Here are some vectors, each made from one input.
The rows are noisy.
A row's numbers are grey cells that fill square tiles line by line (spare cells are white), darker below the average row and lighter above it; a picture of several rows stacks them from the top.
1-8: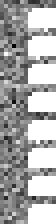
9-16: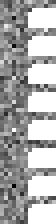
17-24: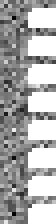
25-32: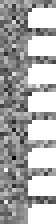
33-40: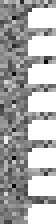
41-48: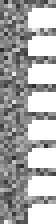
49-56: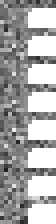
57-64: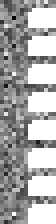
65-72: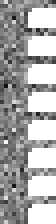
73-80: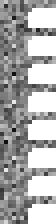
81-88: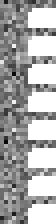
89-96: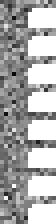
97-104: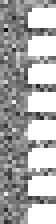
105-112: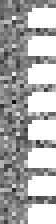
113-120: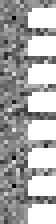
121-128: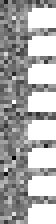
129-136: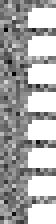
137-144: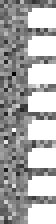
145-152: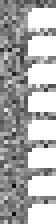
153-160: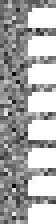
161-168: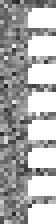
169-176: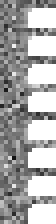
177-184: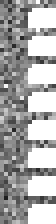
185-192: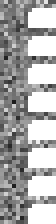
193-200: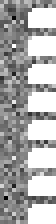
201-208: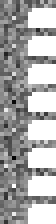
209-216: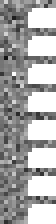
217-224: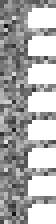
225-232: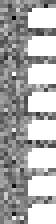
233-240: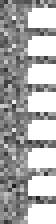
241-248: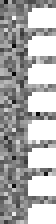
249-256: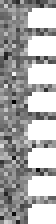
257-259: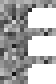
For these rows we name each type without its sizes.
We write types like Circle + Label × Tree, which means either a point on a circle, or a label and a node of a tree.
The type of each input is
Label × Label + Line × Line.
